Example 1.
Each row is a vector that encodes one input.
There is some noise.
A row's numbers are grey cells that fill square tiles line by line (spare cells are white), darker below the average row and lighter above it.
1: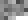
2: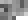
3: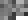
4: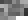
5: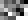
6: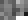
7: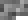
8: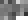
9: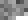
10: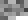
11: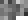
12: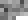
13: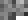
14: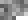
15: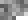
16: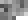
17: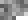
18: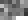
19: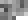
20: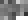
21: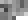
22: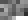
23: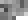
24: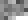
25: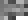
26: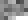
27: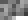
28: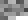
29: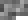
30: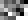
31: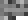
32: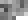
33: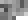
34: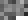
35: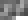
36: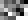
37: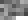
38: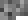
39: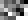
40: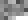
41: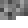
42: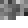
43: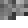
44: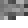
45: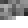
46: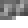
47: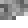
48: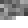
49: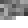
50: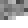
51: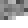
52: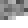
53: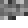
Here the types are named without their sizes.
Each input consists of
a list of points on a line.
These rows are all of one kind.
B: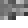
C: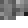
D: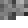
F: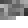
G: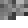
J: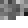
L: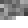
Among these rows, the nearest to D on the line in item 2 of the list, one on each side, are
C and G.
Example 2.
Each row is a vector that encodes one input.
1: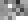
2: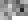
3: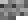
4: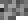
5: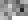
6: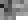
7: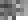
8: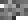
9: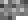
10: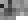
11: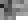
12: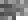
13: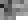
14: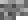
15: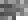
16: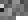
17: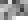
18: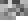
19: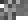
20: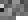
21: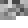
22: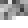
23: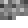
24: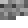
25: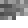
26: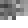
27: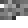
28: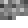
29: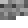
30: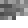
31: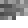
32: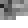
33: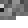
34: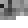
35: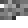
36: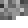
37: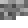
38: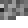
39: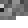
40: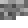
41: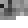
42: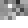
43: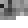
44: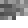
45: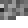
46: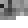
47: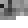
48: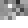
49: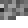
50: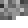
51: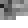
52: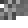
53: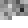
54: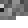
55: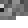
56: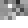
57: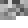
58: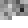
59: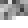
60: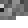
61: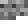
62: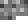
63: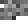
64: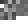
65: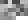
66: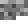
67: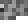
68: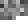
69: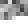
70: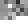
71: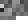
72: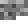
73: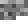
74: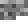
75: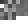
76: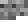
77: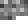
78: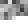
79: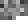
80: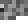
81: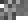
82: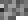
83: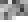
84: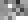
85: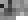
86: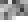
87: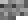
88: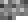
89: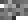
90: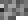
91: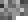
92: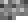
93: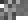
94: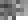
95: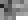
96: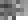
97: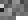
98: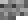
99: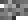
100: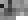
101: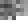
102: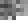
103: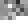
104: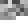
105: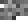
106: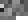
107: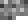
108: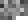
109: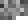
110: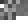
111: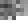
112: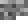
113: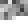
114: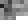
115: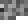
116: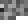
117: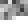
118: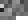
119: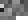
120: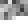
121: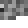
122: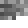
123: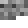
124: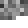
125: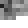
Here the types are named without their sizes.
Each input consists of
either a point on a line, or three true/false values.
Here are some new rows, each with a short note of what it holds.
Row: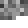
a point on a line
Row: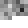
three true/false values
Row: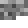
a point on a line
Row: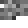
three true/false values
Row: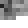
a point on a line
